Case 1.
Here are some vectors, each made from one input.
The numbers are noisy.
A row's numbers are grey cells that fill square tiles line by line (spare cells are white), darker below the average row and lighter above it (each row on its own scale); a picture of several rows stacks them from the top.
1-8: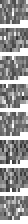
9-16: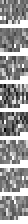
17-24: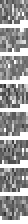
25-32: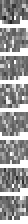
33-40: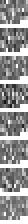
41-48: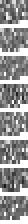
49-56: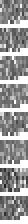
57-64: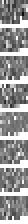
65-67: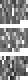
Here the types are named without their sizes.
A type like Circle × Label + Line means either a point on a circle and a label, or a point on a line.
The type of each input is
Label.
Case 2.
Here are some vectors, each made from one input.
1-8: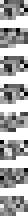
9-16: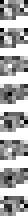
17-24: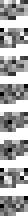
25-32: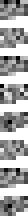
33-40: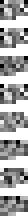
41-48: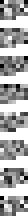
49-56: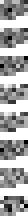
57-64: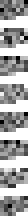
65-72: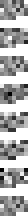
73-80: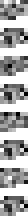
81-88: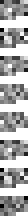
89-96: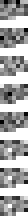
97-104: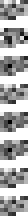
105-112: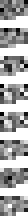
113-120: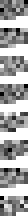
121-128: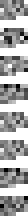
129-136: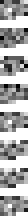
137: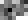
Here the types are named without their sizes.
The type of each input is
Bool × Bool × Bool.
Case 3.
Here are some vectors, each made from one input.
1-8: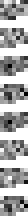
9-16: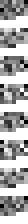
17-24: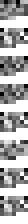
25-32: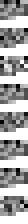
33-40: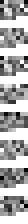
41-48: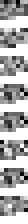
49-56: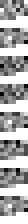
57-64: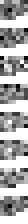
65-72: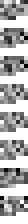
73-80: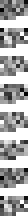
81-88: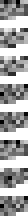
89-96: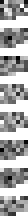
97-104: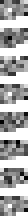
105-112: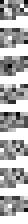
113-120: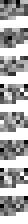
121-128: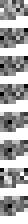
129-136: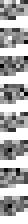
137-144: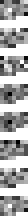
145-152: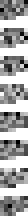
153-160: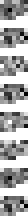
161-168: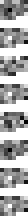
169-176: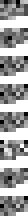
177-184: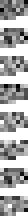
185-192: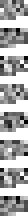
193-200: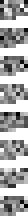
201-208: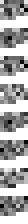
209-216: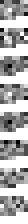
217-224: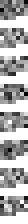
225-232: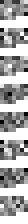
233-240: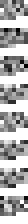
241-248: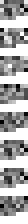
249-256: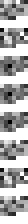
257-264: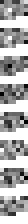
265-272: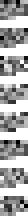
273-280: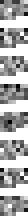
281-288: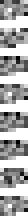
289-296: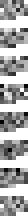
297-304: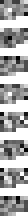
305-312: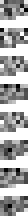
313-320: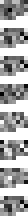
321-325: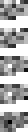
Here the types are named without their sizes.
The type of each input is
Bool × Bool × Bool.
